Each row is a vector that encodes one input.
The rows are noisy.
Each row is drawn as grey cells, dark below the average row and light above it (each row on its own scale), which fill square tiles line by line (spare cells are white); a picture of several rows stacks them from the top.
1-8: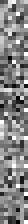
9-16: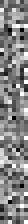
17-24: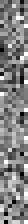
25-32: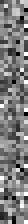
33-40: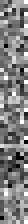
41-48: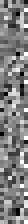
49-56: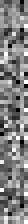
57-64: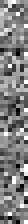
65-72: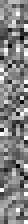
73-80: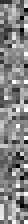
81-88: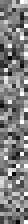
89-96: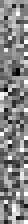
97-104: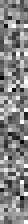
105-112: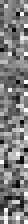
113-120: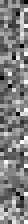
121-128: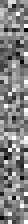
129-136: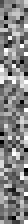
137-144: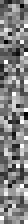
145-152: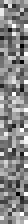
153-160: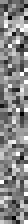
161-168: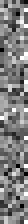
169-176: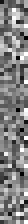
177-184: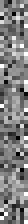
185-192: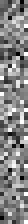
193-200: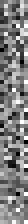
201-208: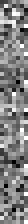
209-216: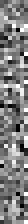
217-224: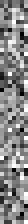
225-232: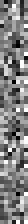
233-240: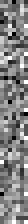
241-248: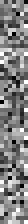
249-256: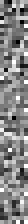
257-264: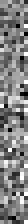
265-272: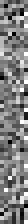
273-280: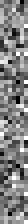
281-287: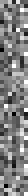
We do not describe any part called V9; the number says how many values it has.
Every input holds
either a point on each of two 6-point lines, or a point on an 8-point line, a true/false value and a value of V9.
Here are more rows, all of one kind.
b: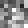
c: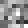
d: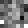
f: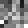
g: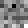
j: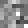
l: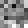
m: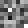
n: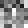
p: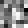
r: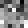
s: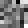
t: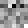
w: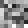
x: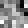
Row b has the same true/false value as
c, f, j and p.
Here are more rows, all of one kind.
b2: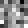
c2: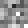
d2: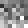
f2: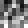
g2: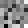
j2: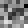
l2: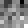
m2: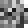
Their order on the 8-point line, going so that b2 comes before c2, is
m2, j2, f2, l2, b2, d2, g2, c2.
